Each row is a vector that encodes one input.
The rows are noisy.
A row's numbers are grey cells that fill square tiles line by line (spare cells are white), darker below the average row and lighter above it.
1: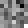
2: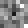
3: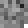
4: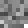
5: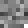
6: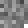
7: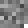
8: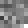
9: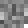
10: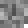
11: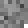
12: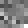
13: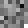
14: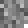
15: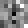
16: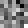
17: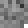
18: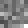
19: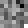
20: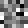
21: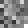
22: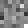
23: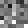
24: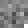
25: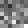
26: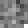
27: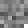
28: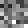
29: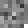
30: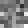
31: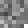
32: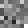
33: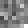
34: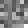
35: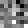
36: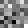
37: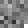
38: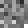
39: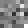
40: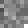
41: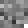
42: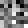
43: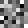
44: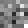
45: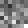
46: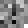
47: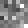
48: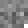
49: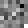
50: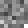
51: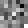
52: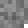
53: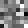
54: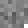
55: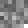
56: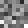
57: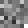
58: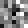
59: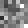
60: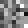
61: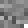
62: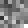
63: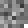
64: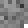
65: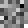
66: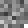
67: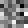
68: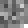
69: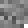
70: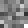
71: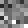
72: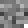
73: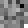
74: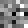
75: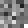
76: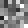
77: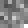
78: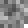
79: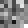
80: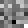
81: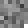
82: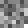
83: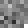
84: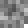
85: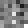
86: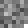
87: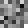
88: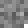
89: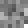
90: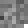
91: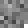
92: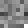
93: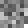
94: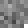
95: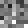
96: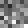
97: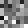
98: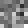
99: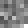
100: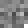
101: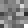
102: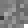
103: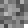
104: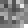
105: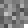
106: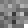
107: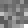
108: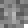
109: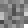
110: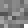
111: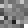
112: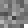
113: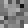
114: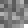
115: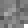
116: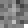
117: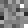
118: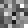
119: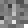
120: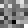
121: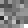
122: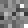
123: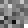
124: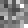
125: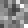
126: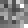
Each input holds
a point on a 5-point line and three true/false values, together with either a fixed value, or a node of a 7-node tree.
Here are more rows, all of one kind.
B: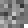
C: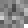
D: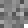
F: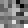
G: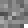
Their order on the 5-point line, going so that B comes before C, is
D, G, B, F, C.
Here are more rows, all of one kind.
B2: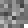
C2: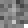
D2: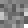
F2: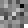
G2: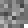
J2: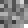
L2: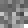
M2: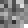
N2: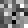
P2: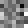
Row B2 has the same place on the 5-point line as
D2, F2, G2 and L2.
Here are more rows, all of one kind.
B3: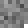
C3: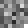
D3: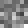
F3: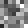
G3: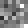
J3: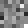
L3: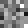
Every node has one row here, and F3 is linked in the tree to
B3.
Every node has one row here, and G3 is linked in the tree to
C3 and D3.
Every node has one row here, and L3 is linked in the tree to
C3 and J3.
